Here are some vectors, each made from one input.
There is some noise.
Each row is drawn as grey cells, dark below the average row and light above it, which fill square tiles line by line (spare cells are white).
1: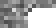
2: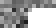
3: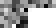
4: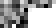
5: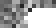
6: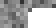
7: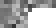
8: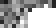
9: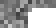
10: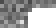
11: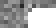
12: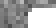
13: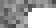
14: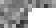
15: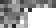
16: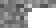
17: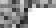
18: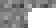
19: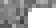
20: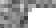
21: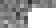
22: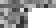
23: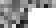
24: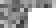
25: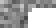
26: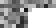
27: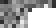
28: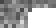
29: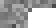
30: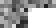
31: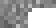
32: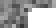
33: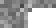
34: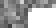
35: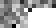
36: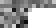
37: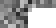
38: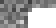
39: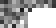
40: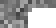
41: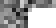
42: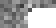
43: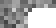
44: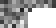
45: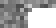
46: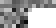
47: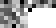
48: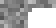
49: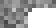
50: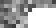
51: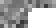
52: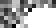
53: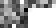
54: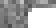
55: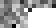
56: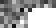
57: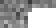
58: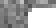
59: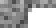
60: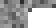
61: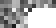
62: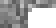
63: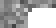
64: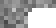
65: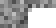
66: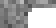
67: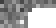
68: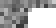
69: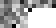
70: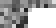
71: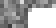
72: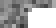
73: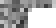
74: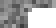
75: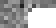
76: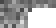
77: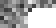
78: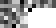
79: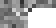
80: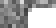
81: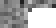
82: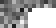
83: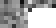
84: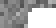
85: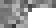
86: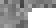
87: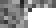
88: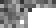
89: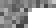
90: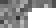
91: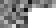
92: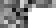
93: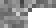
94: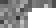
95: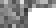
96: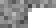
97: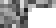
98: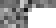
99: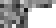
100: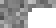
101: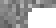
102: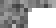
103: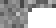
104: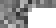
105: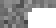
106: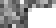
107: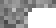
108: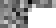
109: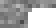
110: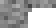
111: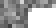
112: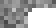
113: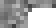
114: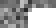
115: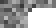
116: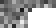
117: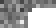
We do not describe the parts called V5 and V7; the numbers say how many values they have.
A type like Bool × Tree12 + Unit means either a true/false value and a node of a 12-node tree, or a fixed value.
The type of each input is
Bool × (Line4 + V7) + V5.
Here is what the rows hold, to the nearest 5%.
About 75% of them hold a true/false value, together with either a point on a 4-point line, or a value of V7. The rest hold a value of V5.
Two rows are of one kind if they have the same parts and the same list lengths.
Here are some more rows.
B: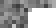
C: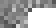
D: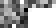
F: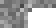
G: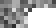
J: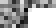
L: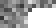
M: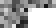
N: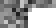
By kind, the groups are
B, F, L, M
C, D, G, J
N

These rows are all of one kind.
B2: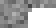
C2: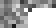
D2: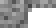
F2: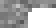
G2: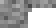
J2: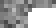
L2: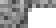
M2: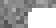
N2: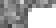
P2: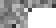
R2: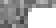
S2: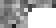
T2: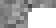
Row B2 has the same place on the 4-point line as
J2, N2 and T2.
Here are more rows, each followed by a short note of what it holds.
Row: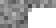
a point on a 4-point line and a true/false value
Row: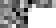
a value of V5
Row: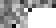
a point on a 4-point line and a true/false value
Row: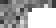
a value of V5
